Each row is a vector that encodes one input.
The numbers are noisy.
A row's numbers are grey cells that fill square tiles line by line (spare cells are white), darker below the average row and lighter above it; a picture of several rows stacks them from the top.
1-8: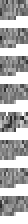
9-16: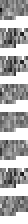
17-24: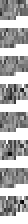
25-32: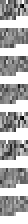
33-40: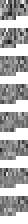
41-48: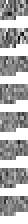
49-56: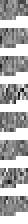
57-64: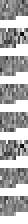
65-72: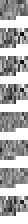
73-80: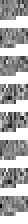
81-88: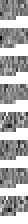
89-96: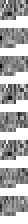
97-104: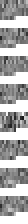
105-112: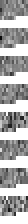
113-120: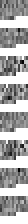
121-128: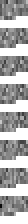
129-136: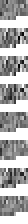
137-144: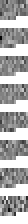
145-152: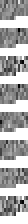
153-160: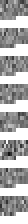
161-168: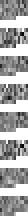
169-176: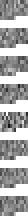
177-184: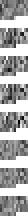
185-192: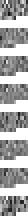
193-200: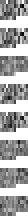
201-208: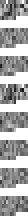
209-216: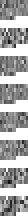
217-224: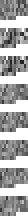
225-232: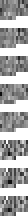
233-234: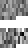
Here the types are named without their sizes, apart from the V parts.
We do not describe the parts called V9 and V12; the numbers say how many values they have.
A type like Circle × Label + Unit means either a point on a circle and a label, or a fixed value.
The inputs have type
Bool × V9 × V12 + Line.
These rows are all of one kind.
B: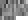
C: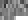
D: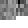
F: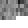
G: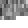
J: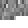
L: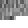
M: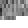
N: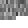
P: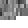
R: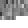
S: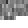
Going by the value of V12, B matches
G, M, P and R.
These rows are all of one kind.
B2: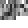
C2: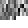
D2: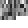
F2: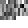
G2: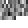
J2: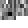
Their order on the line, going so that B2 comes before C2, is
G2, J2, D2, B2, F2, C2.
